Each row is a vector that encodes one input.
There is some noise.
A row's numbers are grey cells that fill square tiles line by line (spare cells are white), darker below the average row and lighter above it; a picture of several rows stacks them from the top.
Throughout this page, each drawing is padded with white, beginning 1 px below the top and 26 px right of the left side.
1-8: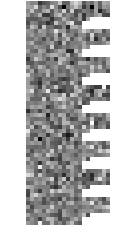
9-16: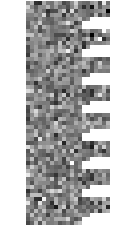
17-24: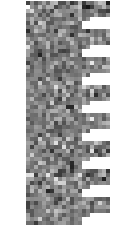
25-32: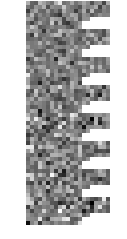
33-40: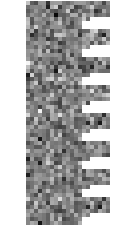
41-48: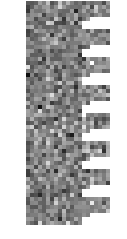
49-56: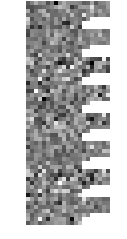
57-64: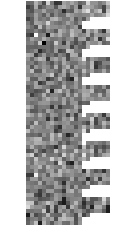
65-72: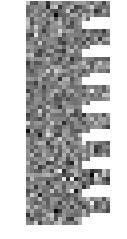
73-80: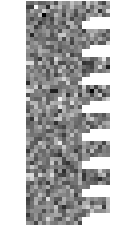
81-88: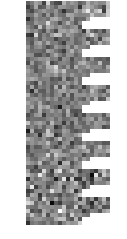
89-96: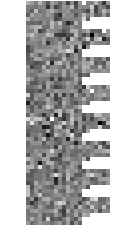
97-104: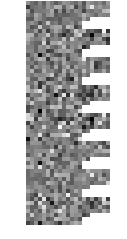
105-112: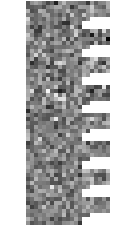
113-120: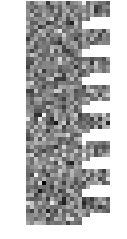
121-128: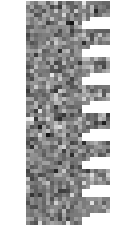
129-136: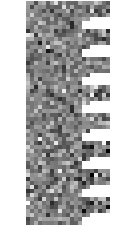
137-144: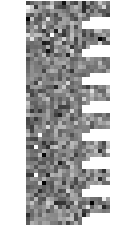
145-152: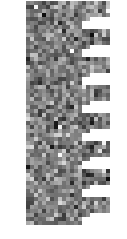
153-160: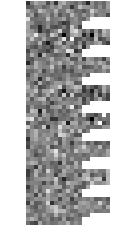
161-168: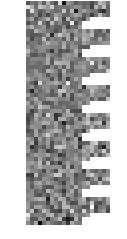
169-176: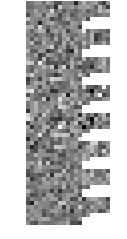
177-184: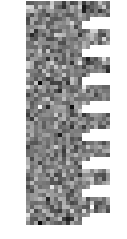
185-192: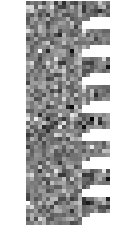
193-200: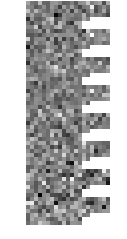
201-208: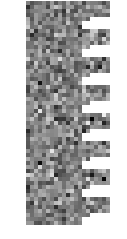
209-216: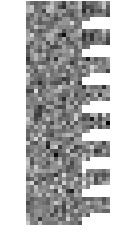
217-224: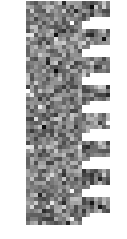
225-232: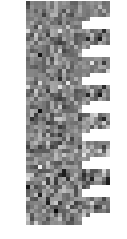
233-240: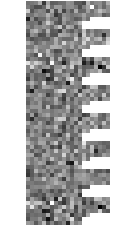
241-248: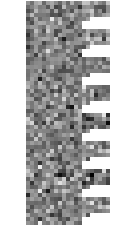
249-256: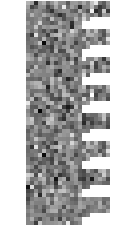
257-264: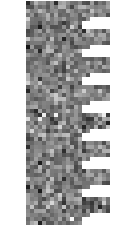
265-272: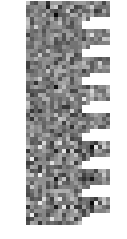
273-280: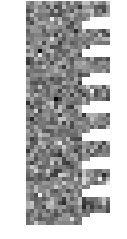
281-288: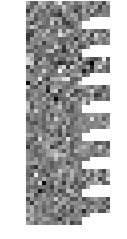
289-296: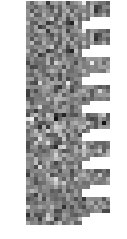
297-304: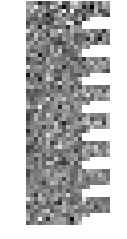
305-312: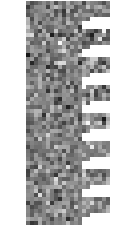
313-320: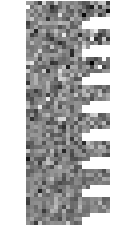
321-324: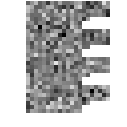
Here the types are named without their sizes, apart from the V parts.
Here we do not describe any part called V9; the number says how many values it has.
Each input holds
a node of a tree, together with either a point on a line, or a list of values of V9.
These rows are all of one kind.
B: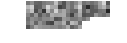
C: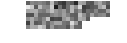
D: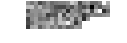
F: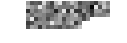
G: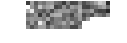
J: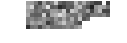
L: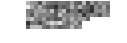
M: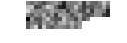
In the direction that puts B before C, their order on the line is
L, F, D, J, M, B, C, G.
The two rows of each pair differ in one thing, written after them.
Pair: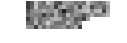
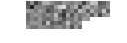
the node of the tree
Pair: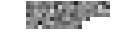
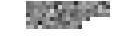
the value of V9 in item 2 of the list
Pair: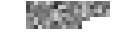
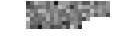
the node of the tree
